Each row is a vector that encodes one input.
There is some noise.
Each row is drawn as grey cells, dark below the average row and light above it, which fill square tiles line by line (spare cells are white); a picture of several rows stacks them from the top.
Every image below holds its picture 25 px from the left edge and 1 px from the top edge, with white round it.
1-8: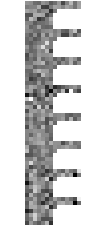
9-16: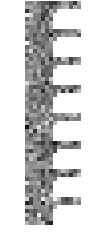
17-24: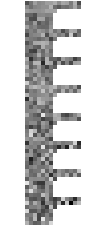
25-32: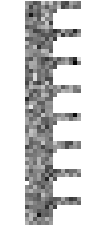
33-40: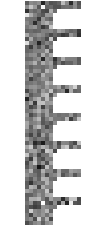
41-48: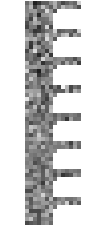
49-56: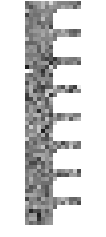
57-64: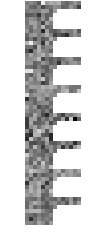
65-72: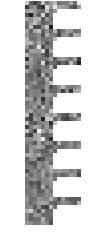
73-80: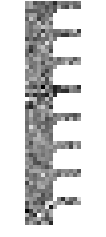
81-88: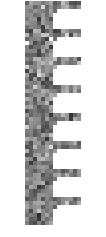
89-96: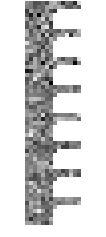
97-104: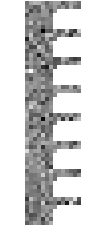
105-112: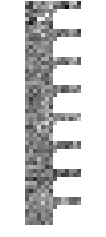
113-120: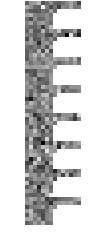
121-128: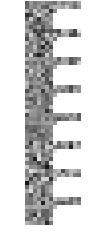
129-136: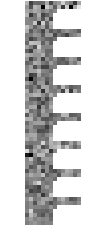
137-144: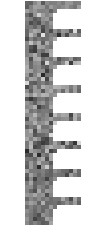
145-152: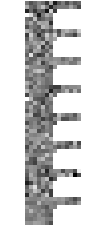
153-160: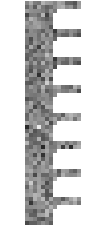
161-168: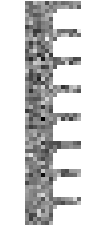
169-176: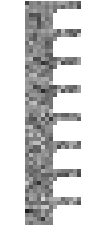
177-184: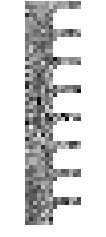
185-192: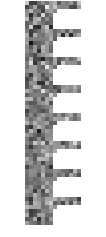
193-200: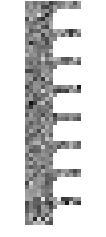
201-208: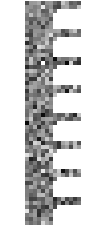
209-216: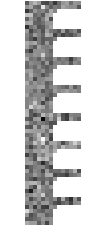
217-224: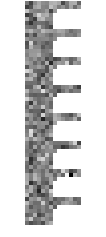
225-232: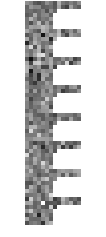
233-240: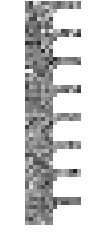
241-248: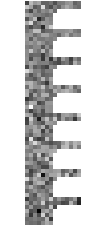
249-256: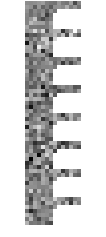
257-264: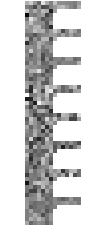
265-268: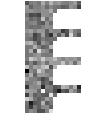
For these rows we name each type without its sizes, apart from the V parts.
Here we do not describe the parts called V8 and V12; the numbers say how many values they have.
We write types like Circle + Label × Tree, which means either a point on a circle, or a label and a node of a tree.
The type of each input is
Label + (Line + V12) × V8.
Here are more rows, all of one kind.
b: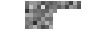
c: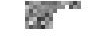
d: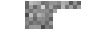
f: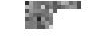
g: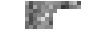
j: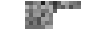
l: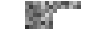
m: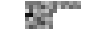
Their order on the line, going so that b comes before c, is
d, b, c, g, f, j, l, m.
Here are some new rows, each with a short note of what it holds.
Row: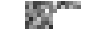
a label
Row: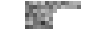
a point on a line and a value of V8
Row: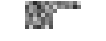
a label
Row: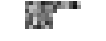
a label
